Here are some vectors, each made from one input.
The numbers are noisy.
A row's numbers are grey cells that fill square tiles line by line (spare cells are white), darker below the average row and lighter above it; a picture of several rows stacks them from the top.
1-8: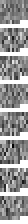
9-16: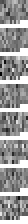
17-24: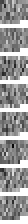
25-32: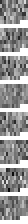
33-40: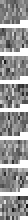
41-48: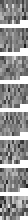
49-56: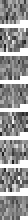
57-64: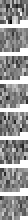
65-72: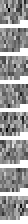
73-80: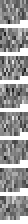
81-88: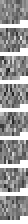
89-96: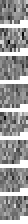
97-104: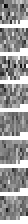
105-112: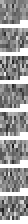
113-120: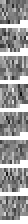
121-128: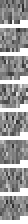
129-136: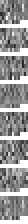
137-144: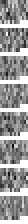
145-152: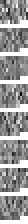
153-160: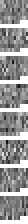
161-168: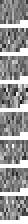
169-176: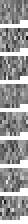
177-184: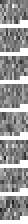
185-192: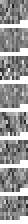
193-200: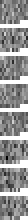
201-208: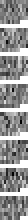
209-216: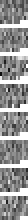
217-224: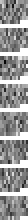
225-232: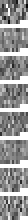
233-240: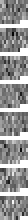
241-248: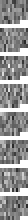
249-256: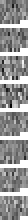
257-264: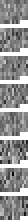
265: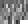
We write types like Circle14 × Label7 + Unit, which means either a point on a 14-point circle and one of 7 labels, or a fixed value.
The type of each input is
Bool × Circle10 + Circle9 + Unit.
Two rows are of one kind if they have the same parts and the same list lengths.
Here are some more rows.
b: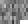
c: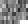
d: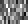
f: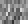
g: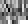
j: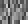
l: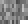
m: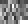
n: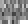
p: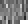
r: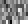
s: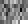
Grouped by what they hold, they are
b, c, f, g, l, n
d, j, m, p, s
r

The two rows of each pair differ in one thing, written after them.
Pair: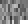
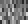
the place on the 10-point circle
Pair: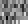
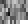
the place on the 10-point circle
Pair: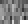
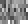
the true/false value
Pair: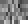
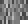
the place on the 10-point circle
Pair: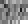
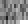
the place on the 10-point circle
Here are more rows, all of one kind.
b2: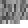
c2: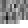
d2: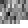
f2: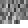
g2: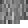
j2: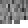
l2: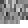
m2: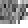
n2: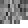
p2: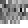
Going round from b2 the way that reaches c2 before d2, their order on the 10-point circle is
b2, c2, m2, p2, l2, g2, d2, j2, f2, n2.
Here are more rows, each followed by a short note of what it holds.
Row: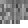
a point on a 9-point circle
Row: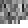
a point on a 10-point circle and a true/false value
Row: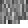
a point on a 10-point circle and a true/false value
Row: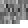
a point on a 9-point circle
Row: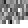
a fixed value
